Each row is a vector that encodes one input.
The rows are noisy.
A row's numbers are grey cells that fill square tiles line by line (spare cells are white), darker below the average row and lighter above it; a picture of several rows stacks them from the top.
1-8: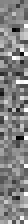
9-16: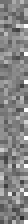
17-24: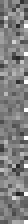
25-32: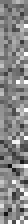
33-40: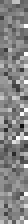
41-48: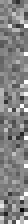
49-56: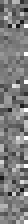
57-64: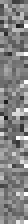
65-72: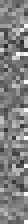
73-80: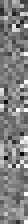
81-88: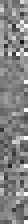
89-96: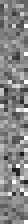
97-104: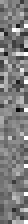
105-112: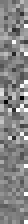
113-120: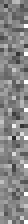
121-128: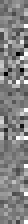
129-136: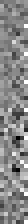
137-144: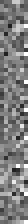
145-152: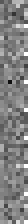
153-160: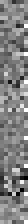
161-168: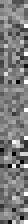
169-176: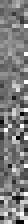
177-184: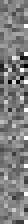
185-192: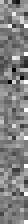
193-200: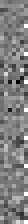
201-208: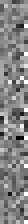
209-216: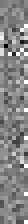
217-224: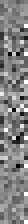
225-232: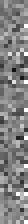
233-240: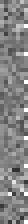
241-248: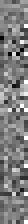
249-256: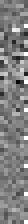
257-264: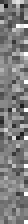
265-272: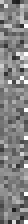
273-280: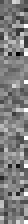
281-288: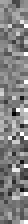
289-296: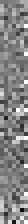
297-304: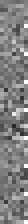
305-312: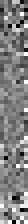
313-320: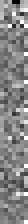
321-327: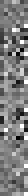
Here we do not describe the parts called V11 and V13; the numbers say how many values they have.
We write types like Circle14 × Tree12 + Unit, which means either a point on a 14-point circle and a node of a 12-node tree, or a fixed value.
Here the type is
(Bool × Line9 + V11) × V13.
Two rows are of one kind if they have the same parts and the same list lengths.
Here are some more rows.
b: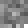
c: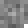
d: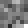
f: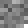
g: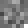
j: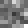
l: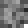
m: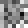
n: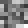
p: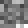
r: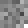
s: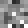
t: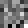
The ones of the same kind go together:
b, c, d, f, g, l, n, p, s, t
j, m, r

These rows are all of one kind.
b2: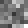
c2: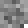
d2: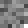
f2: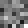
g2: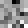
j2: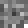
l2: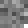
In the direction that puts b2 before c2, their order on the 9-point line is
b2, c2, g2, j2, f2, d2, l2.
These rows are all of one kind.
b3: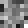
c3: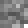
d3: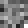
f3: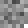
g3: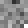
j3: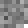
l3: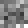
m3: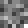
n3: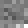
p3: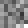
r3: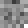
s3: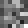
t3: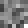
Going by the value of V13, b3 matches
d3, m3, p3 and t3.
